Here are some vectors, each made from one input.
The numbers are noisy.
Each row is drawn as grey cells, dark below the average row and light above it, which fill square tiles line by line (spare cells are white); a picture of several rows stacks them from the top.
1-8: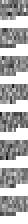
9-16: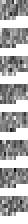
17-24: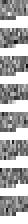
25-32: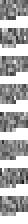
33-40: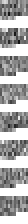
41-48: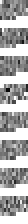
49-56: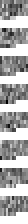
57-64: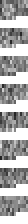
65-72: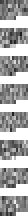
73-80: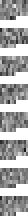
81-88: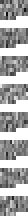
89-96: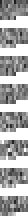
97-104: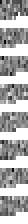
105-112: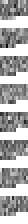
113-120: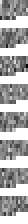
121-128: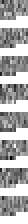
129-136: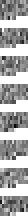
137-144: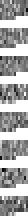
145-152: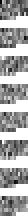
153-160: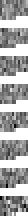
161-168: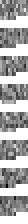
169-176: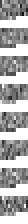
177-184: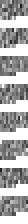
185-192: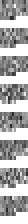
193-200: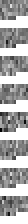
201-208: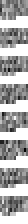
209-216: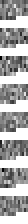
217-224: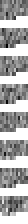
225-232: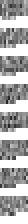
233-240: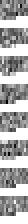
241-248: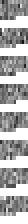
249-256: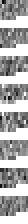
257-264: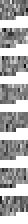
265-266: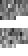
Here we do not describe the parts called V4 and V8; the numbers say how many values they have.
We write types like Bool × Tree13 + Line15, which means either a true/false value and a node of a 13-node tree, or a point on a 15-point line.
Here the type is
(Label6 + Label9 × V4) × V8.
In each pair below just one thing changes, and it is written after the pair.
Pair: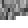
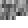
the value of V4
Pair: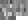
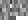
the label
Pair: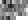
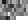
the label
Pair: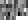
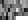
the label
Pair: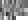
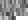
the value of V4
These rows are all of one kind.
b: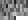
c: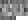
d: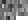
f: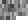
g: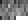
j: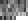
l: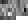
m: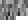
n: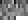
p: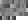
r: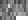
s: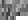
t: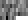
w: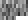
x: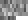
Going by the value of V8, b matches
g, j, n and r.
